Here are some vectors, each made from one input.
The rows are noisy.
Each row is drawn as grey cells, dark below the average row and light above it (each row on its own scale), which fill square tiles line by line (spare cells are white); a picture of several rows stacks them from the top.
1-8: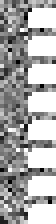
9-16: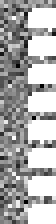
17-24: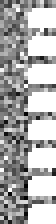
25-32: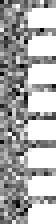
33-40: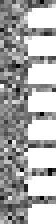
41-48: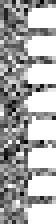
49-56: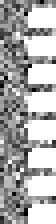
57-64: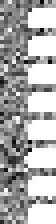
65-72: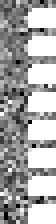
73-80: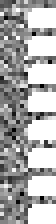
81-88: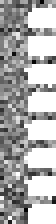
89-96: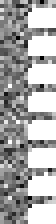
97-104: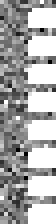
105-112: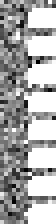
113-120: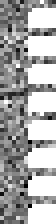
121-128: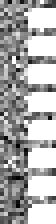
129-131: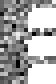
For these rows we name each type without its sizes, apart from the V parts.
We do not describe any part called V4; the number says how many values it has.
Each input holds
a node of a tree, together with either a node of a tree, or a value of V4.
